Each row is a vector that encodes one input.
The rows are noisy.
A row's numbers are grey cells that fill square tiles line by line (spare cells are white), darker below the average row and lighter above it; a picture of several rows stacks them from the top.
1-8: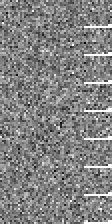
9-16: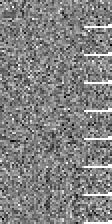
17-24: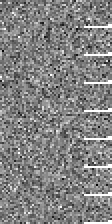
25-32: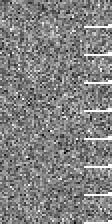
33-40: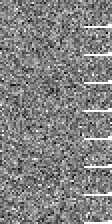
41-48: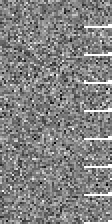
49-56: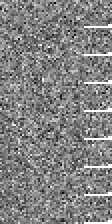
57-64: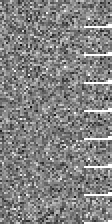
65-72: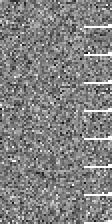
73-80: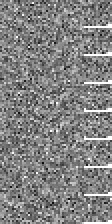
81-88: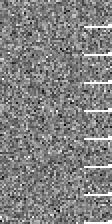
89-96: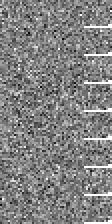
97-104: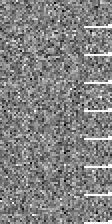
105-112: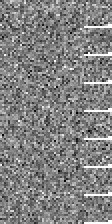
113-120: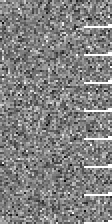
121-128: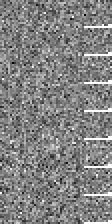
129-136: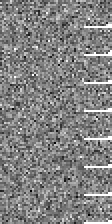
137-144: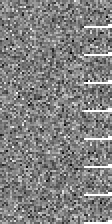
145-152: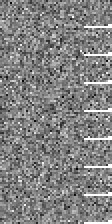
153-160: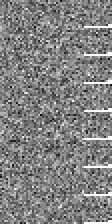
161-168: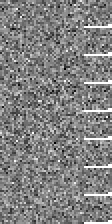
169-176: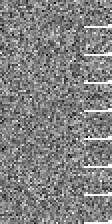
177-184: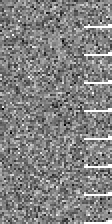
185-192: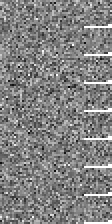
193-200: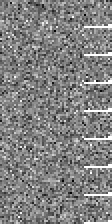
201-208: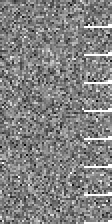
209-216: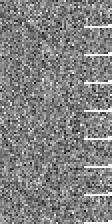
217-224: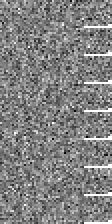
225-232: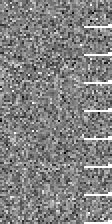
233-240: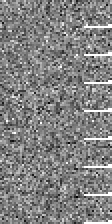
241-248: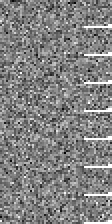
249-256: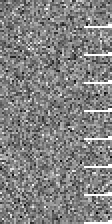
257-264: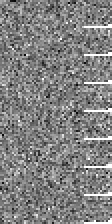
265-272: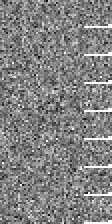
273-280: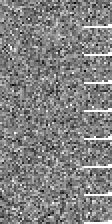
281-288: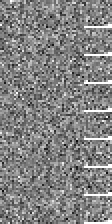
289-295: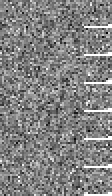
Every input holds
either a point on a 17-point circle, or a point on a 13-point line, or four true/false values.
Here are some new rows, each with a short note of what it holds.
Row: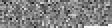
a point on a 13-point line
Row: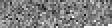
a point on a 13-point line
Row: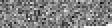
four true/false values
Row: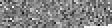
a point on a 17-point circle
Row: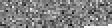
a point on a 17-point circle
